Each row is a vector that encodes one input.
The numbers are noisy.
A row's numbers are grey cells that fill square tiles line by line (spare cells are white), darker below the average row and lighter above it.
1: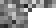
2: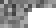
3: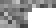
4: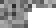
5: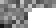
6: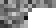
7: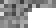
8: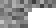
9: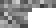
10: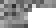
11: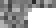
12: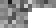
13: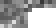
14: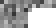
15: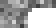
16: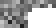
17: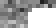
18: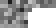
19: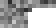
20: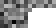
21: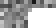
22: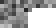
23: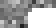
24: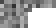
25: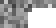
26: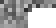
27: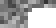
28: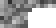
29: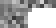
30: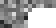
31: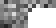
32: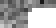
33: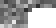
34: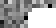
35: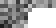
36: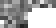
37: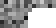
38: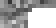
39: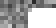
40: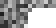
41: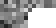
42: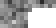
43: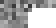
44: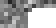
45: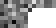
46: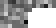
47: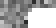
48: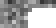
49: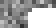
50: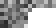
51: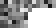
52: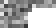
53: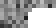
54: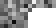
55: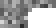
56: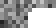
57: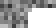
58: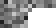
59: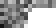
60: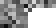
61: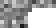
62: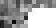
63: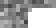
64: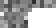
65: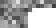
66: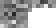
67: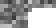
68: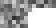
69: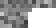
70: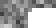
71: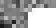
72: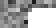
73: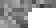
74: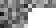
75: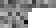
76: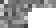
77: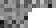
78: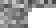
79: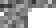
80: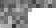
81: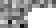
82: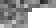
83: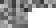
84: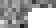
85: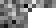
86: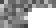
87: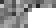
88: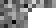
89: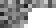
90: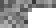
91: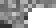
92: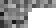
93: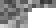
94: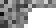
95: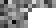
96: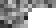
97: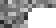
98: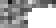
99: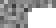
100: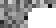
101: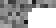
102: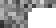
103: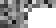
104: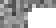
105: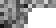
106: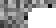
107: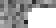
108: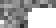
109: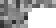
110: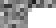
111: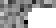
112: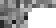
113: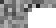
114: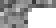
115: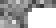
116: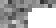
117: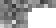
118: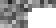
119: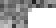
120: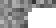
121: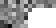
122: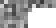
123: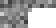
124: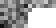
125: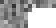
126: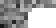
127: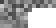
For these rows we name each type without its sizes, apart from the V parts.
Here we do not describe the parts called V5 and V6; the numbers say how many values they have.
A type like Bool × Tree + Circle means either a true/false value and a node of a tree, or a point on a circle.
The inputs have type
Label × Label × V6 + V5.
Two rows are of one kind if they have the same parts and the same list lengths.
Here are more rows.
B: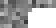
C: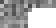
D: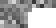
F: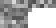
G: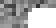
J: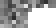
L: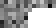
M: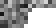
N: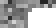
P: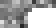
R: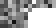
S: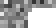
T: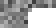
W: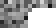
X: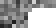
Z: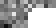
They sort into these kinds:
B, C, D, F, G, J, N, P, S, T
L, M, R, W, X, Z

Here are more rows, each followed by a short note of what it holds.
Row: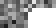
a value of V5
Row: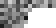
a value of V5
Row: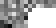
a value of V5
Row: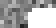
two labels and a value of V6
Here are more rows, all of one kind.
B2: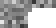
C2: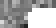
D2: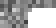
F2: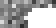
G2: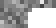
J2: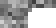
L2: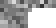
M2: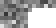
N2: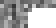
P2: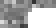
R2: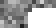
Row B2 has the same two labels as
C2, P2 and R2.
